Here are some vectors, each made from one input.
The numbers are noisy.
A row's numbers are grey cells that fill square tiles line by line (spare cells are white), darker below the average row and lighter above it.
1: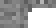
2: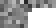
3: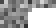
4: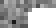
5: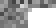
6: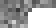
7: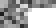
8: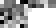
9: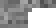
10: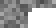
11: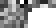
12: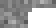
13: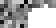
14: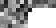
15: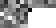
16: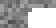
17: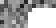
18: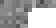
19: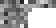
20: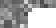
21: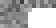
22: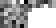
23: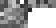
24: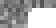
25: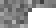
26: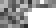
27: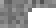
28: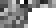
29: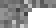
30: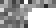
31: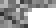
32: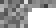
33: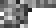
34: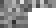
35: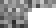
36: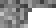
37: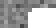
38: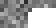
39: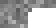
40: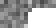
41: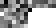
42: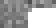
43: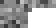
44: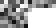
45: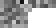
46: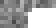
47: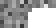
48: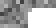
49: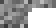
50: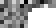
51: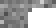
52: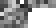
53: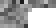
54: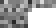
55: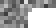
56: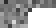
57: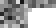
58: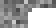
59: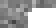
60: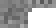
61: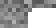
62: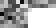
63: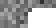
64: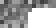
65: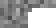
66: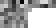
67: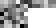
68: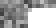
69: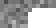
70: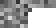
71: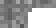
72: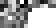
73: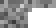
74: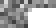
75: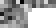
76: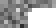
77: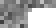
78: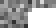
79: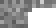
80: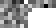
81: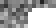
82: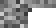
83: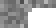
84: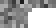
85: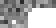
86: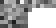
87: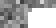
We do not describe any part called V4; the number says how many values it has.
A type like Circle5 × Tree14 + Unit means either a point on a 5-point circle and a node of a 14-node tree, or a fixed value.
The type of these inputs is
(Bool × Bool × Bool × Bool + Unit) × Circle6 × V4.
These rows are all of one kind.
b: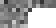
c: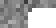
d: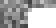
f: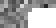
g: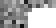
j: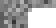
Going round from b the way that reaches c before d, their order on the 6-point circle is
b, c, f, g, d, j.
